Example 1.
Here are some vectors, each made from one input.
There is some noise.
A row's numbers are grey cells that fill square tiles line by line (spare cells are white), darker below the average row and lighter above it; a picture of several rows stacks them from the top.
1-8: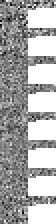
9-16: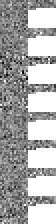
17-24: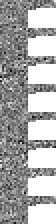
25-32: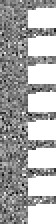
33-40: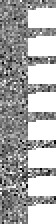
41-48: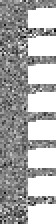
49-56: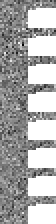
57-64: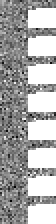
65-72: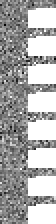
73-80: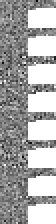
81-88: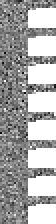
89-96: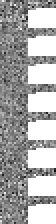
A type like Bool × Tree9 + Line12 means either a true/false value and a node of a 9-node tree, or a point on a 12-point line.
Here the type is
(Bool × Bool × Bool × Bool + Unit) × Tree9.
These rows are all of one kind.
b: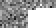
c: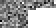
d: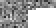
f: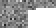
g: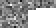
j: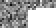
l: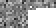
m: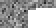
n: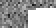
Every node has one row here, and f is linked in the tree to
b, c and j.
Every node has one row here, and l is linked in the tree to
b.
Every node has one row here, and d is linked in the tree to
c.
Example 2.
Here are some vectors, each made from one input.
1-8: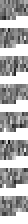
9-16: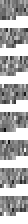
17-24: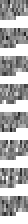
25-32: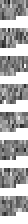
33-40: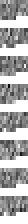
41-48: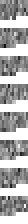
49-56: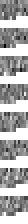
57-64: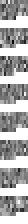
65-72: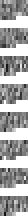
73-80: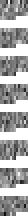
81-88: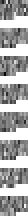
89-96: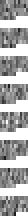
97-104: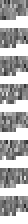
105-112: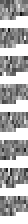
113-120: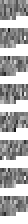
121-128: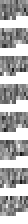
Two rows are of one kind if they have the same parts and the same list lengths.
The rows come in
2 kinds.
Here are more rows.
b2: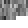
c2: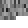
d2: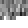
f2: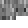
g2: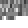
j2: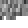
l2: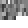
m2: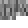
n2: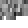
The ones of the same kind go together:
b2, c2, f2, l2, m2
d2, g2, j2, n2

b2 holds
a point on a 9-point circle.
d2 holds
a point on a 5-point line.
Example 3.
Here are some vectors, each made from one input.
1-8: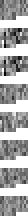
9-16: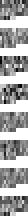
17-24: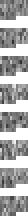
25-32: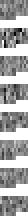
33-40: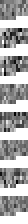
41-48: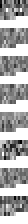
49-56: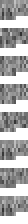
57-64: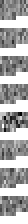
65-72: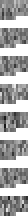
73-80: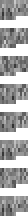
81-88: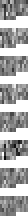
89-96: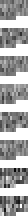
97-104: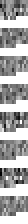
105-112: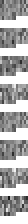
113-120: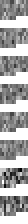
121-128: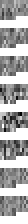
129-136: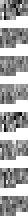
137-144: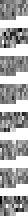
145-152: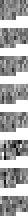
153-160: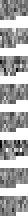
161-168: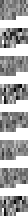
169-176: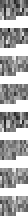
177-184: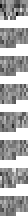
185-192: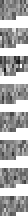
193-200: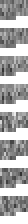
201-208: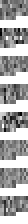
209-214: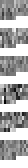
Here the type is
Line3 × Line4 + Tree8.
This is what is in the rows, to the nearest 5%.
About 25% of them hold a point on a 3-point line and a point on a 4-point line. The rest hold a node of an 8-node tree.
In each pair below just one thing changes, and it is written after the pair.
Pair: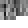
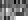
the place on the 4-point line
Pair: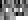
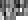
the place on the 4-point line
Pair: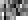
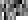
the place on the 3-point line
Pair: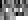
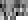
the place on the 4-point line
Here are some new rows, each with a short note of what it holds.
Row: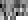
a point on a 3-point line and a point on a 4-point line
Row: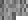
a node of an 8-node tree
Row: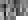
a point on a 3-point line and a point on a 4-point line
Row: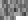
a node of an 8-node tree
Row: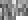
a node of an 8-node tree
